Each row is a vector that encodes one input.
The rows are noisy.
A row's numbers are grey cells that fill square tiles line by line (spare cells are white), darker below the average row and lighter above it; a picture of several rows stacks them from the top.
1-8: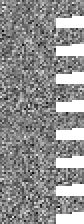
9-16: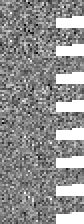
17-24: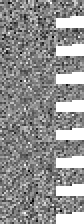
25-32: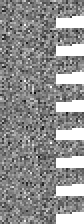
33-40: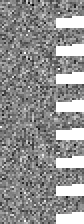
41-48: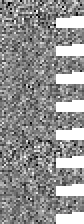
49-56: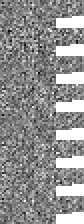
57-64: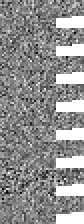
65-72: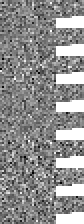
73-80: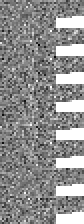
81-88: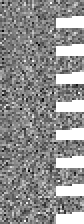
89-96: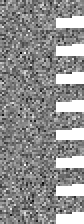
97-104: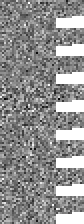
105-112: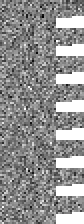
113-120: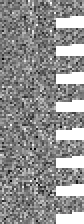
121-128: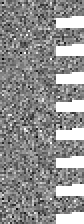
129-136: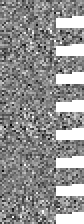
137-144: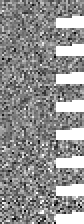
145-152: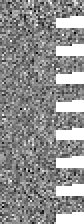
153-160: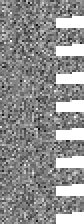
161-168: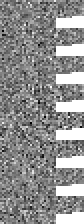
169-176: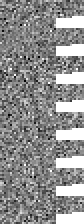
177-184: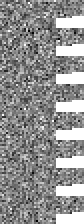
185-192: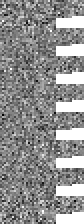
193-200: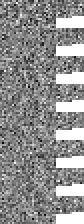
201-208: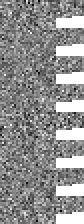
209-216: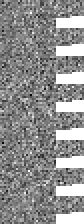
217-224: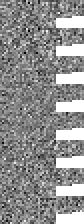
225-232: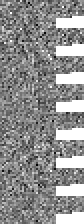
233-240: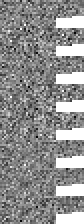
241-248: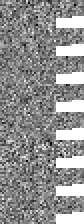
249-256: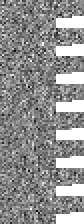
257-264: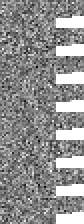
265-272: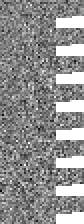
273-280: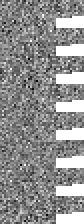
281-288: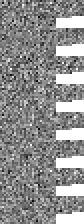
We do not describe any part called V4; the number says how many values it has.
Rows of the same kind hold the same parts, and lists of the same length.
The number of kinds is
4.
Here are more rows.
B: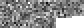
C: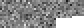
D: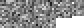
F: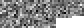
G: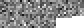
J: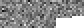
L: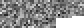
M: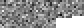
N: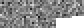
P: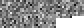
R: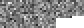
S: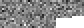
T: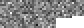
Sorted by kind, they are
B, C, G, J, S
D, M, P, R, T
F, L
N

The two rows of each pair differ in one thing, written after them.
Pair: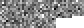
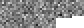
the place on the 7-point line
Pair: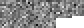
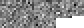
the place on the 7-point line
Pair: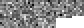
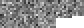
the place on the 5-point line
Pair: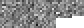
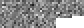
the place on the 10-point circle
